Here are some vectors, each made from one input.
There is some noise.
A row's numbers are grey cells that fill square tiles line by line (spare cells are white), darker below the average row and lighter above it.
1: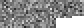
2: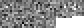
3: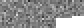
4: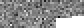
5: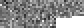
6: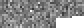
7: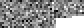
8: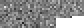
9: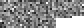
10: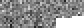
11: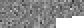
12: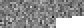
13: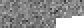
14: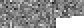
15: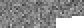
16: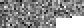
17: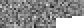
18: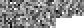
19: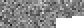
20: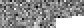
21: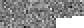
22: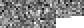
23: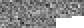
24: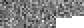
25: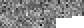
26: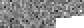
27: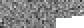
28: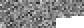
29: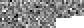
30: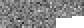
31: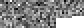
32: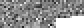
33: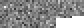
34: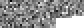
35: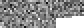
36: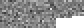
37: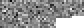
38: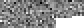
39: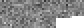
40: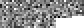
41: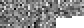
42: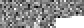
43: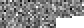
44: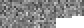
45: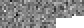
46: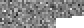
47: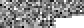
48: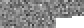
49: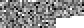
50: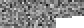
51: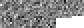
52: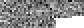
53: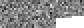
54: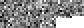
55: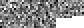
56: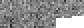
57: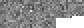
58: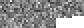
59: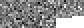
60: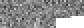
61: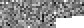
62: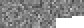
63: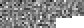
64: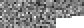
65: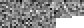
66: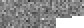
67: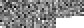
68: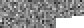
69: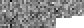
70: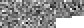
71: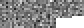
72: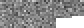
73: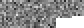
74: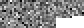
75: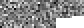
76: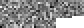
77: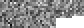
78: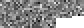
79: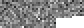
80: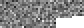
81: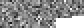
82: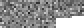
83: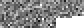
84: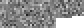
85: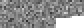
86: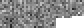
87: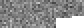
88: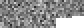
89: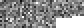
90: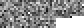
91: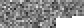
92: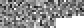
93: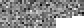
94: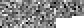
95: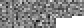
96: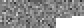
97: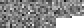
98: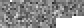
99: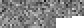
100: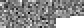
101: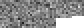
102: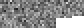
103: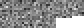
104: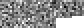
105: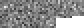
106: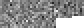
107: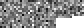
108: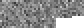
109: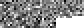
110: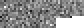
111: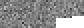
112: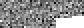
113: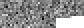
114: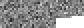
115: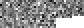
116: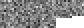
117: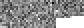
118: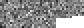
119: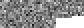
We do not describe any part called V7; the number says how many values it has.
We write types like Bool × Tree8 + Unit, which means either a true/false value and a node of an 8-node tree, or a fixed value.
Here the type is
Line5 × (Line8 + V7).
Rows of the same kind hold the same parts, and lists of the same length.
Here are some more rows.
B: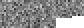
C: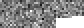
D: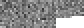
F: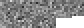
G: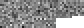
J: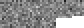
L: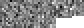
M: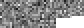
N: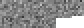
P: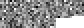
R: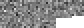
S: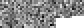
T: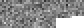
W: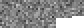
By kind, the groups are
B, F, J, N, P, S
C, D, G, L, M, R, T, W

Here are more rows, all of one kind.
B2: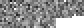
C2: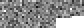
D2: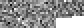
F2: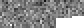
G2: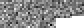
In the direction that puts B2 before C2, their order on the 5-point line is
D2, G2, B2, C2, F2.
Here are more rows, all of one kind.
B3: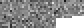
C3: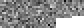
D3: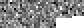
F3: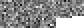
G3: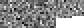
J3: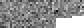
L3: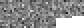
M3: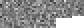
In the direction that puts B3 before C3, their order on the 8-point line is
G3, M3, D3, L3, B3, J3, C3, F3.
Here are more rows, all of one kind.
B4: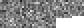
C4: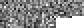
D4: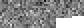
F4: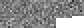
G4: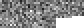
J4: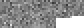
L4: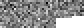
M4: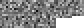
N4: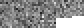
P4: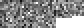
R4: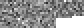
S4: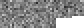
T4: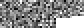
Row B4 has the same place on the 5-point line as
F4 and T4.
